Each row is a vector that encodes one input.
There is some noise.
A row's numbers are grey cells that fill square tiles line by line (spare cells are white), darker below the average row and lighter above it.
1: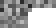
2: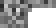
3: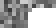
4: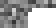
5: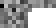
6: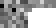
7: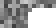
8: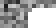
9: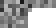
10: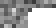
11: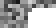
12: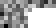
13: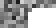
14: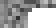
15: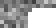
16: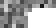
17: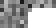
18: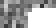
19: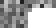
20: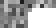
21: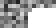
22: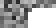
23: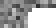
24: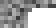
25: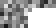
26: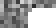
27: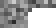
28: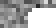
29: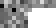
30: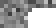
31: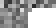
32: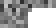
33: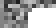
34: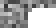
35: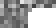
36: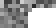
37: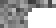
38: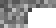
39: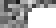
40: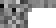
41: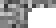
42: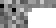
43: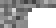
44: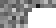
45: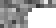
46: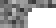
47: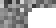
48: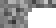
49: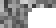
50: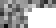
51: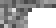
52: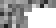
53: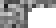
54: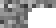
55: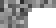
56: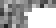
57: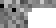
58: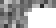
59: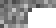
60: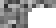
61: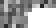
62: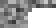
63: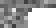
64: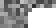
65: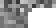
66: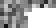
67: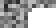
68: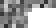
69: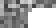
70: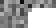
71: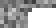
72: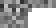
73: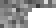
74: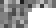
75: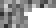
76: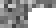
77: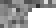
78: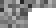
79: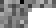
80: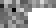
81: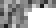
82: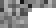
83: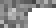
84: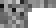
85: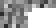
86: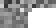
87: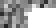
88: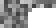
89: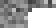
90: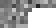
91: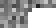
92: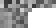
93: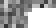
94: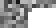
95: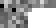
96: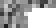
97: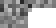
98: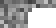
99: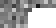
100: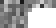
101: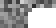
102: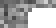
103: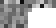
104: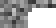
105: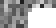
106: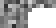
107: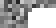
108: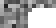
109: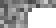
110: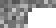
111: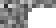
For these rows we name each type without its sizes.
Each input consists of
either a point on a circle and a true/false value, or a point on a line.
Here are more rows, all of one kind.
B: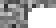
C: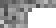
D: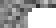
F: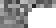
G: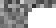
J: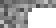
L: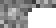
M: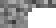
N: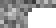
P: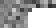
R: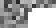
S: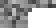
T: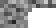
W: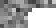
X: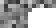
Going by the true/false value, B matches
F, G, R and X.
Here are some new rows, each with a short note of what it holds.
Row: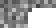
a point on a circle and a true/false value
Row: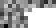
a point on a line
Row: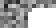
a point on a circle and a true/false value
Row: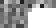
a point on a line
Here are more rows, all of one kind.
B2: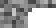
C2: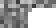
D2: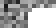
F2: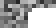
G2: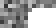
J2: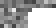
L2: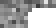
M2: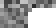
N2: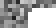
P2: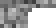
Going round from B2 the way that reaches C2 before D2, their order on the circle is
B2, C2, M2, L2, N2, F2, D2, P2, J2, G2.
